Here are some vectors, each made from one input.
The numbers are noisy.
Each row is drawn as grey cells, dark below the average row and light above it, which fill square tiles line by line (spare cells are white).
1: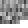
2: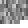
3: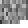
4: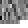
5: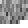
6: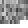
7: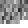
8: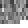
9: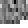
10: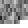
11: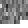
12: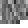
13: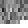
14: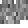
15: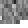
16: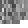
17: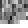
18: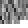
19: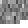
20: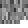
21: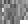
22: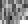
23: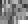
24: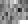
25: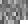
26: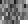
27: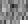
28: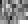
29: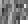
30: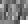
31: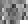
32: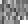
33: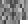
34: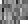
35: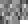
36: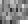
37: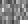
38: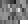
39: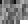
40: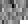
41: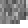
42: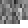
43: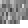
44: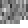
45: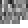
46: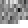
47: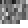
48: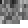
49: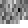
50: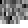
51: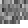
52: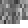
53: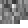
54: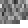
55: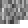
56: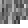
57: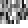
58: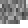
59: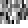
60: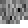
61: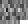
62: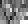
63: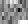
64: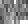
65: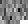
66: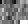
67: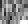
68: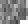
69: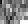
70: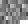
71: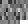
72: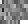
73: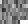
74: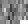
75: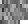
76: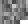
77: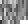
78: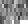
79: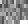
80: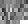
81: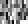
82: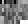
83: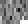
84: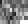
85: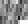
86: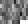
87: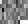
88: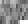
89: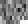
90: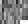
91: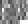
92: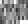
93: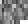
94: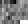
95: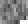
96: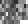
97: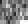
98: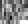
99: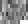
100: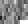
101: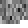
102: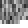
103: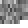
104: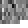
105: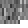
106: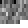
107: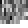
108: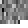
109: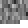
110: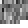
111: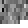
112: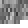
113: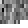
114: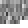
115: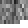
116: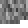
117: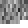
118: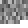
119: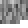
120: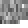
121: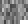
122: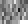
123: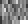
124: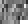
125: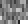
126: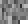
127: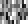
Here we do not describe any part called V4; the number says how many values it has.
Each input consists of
a list of up to three items, each a true/false value and a value of V4.
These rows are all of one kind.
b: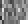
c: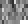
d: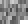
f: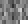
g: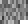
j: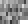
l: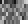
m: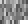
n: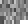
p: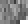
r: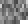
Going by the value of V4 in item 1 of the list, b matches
c, g and n.
